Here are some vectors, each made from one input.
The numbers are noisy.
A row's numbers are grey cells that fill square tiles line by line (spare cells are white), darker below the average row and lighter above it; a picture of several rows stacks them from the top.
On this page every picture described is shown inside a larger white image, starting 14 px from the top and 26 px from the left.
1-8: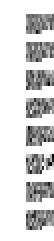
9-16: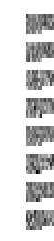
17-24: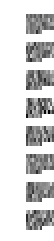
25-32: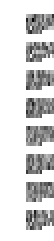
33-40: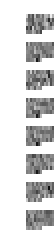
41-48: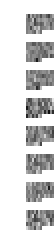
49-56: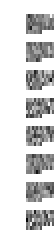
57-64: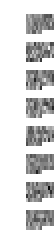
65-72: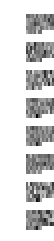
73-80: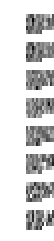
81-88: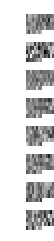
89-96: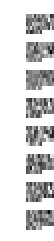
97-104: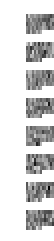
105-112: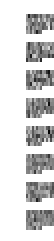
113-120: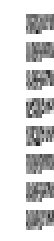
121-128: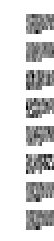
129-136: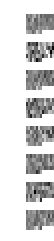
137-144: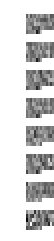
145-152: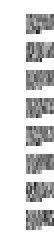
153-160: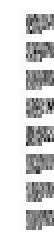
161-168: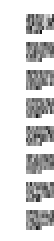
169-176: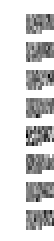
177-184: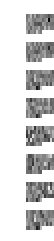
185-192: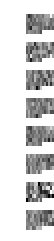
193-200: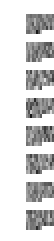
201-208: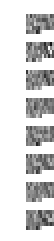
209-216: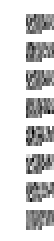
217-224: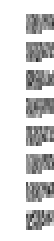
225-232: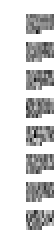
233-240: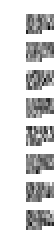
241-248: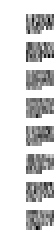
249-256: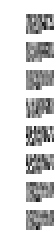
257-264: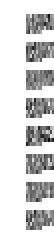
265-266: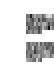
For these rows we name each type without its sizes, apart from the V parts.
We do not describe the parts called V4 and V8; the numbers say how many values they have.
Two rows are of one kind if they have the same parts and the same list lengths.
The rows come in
3 kinds.
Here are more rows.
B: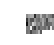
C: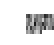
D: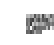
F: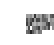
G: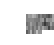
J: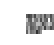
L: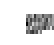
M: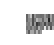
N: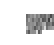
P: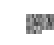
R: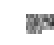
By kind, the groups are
B, D, F, L
C, G, M, N, P, R
J

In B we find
a true/false value and a value of V8.
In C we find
a node of each of two trees and a value of V4.
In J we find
a node of a tree and a value of V4.
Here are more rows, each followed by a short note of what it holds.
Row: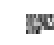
a node of a tree and a value of V4
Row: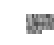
a node of each of two trees and a value of V4
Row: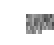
a node of each of two trees and a value of V4
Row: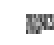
a node of a tree and a value of V4
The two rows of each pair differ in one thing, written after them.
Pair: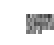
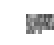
the value of V4
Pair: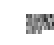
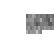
the value of V4
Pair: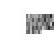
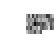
the node of one of the two trees
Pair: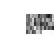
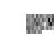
the value of V4
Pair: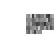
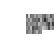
the value of V4
